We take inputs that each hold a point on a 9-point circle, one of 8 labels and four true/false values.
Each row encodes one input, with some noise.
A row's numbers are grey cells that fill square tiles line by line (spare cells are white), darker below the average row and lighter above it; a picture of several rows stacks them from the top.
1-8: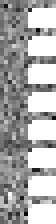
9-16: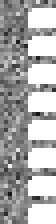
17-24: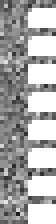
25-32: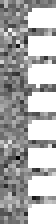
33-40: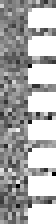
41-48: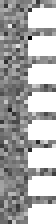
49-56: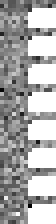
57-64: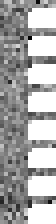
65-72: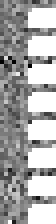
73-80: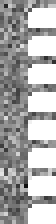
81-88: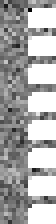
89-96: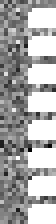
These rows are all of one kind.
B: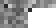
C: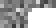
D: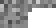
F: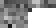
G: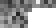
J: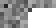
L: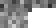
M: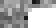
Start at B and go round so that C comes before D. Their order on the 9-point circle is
B, C, M, G, J, D, F, L.
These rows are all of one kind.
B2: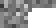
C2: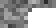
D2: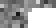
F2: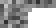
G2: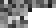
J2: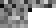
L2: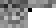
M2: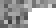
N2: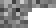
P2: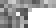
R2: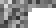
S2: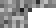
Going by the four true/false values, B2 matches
F2, G2, N2 and R2.
